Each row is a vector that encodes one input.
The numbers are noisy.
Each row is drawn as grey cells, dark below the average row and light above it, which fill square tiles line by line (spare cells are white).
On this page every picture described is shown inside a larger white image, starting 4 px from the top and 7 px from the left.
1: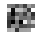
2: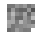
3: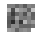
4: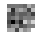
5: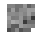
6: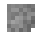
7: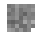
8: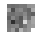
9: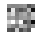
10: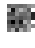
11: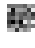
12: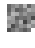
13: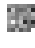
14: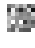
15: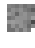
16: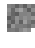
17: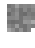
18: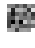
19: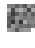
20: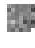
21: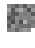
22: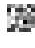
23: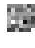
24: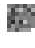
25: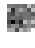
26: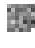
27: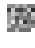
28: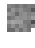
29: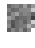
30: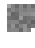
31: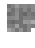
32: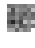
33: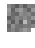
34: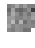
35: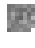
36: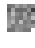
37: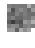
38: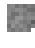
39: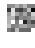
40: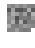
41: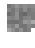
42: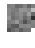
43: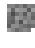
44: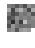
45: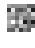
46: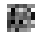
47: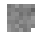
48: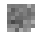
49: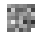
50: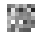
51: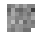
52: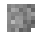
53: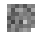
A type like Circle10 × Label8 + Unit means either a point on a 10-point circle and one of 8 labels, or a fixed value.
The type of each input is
Bool × (Tree7 + Unit).
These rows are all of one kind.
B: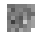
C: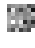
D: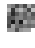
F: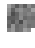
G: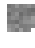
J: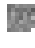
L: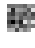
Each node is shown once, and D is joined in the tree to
F and G.
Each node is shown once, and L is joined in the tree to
C.
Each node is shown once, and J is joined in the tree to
B and G.
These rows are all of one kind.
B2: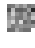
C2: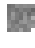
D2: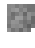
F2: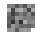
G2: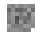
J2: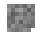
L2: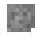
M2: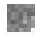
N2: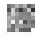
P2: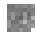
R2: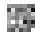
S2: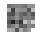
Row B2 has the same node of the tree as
C2 and M2.
